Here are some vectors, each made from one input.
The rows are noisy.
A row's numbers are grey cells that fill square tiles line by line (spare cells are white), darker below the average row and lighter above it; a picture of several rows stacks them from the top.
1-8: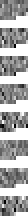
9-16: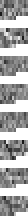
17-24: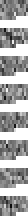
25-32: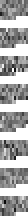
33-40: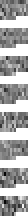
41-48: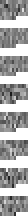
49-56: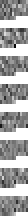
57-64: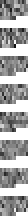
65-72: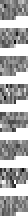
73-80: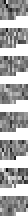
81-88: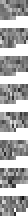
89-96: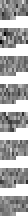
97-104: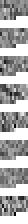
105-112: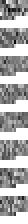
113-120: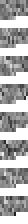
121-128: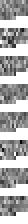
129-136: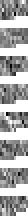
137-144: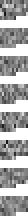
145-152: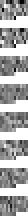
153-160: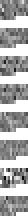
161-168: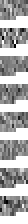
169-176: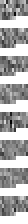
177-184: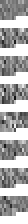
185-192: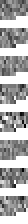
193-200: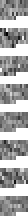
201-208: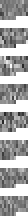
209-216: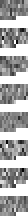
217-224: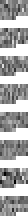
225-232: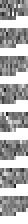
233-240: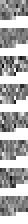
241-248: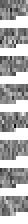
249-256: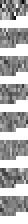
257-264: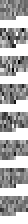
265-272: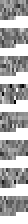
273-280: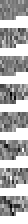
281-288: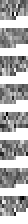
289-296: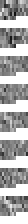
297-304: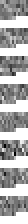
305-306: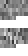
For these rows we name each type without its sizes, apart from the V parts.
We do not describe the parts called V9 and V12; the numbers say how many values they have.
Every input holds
either a value of V9 and a value of V12, or a list of points on a line.
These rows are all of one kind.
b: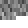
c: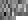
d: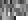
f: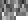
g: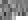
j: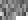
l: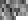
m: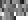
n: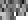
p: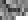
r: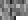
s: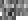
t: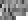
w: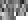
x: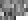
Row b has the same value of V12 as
j, n, r and s.
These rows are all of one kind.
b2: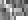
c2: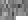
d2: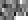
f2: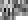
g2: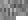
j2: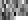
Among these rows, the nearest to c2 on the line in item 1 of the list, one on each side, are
d2 and g2.
